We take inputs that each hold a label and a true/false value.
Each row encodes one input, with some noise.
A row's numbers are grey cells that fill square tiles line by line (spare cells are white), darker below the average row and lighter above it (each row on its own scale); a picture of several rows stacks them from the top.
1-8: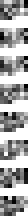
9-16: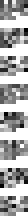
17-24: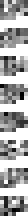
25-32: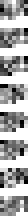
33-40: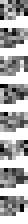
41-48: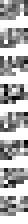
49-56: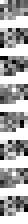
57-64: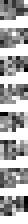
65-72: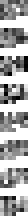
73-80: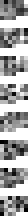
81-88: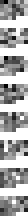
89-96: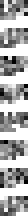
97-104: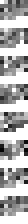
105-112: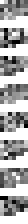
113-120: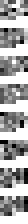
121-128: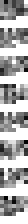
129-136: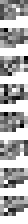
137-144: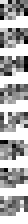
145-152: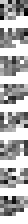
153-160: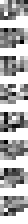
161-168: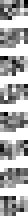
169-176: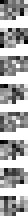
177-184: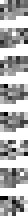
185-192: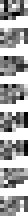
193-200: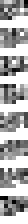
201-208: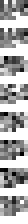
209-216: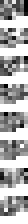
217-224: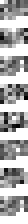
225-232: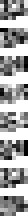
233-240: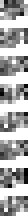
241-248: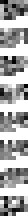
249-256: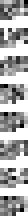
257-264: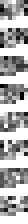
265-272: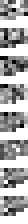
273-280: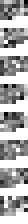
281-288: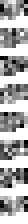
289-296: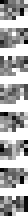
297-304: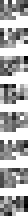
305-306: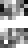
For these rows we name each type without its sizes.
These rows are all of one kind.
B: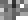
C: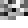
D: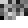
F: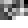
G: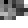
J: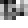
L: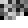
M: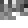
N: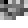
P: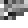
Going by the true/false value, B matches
G, J, N and P.
